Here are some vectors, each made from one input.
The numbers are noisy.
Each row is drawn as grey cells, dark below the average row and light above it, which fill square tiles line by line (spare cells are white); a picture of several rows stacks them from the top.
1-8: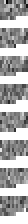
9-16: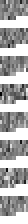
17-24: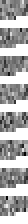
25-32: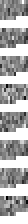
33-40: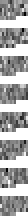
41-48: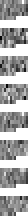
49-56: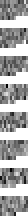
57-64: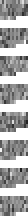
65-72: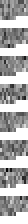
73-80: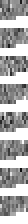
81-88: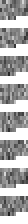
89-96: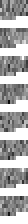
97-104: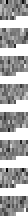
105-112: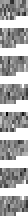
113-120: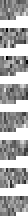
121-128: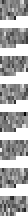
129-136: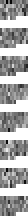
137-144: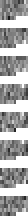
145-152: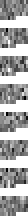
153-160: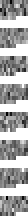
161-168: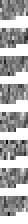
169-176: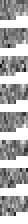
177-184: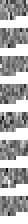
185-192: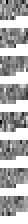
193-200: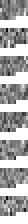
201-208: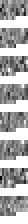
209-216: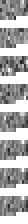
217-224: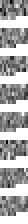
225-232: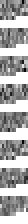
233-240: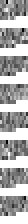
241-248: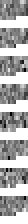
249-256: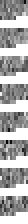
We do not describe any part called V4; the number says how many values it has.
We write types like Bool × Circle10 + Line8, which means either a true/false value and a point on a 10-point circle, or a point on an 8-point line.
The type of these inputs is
Bool × Label8 + (Line5 + V4) × (Tree7 + Unit).
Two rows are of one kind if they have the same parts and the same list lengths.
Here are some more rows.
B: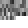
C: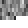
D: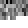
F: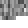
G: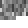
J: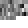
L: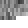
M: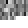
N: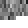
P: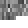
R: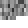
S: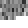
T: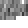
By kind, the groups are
B, D, J, M
C
F, G, R, S
L, N, P
T

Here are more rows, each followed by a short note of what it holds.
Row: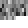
one of 8 labels and a true/false value
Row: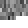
a point on a 5-point line and a node of a 7-node tree
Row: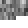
a point on a 5-point line
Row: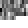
one of 8 labels and a true/false value
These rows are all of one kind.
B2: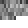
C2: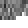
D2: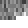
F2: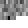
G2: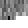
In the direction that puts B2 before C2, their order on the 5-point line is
B2, D2, F2, G2, C2.
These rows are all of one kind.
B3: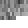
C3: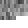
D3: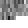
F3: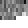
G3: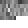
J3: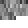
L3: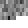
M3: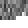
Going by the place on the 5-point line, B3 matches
C3 and F3.
